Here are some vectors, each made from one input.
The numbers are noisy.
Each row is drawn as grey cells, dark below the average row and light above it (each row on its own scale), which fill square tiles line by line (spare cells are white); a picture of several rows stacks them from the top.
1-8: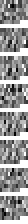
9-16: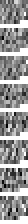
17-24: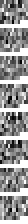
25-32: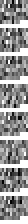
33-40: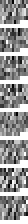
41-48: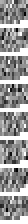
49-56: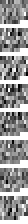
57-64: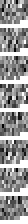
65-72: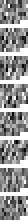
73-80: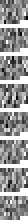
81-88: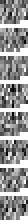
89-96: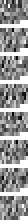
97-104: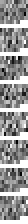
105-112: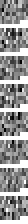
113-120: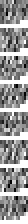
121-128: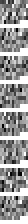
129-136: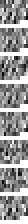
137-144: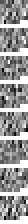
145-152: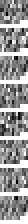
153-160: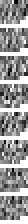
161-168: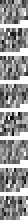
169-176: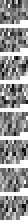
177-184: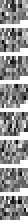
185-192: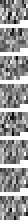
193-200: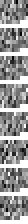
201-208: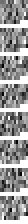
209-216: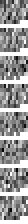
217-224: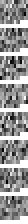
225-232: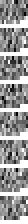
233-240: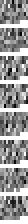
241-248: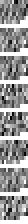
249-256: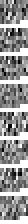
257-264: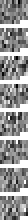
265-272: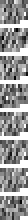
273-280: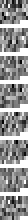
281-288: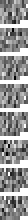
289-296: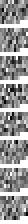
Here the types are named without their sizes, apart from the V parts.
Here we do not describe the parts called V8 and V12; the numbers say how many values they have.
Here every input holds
a true/false value, together with either a point on a line, or a value of V8 and a value of V12.
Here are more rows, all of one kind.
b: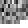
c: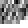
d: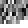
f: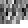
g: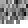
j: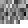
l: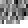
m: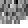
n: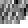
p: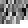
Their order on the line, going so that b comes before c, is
f, p, d, b, c, n, m, l, g, j.
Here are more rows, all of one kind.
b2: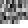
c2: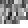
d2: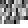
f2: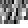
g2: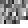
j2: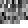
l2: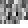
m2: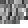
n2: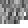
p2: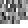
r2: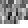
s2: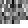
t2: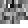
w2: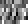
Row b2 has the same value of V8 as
c2, l2 and r2.
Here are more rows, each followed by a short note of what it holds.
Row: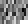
a point on a line and a true/false value
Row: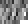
a true/false value, a value of V8 and a value of V12
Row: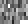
a true/false value, a value of V8 and a value of V12
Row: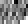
a point on a line and a true/false value
